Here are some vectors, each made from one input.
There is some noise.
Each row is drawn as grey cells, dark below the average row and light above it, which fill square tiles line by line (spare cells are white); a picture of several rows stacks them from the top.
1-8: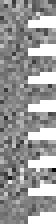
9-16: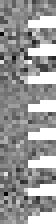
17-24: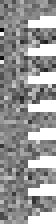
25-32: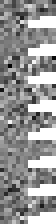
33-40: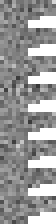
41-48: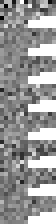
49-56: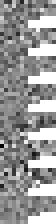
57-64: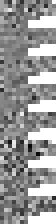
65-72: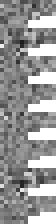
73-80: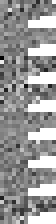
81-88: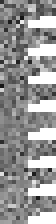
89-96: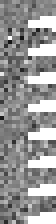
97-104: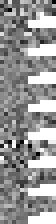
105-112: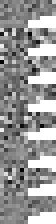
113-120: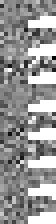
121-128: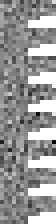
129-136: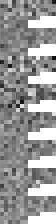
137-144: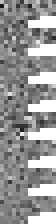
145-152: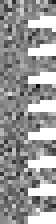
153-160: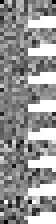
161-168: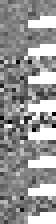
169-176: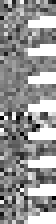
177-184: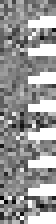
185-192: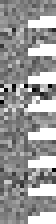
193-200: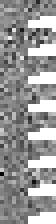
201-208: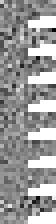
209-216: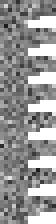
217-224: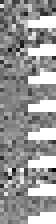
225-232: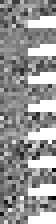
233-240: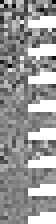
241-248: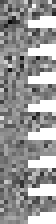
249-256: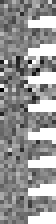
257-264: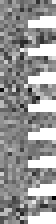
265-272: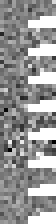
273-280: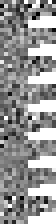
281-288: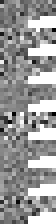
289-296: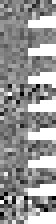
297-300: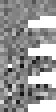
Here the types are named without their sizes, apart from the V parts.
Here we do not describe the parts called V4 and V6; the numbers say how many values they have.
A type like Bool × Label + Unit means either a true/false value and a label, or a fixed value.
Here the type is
Bool × V4 + Circle × V6 + Unit.
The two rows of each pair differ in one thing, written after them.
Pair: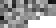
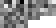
the place on the circle
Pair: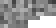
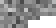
the value of V6
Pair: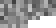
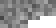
the value of V6
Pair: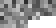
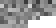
the place on the circle
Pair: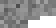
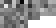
the value of V6
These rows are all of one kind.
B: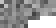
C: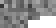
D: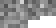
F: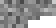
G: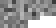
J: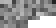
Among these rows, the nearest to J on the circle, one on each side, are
C and F.
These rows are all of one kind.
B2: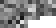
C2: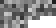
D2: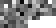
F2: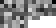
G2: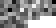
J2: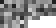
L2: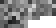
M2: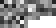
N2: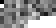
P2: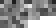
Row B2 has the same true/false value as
C2, F2, J2 and M2.
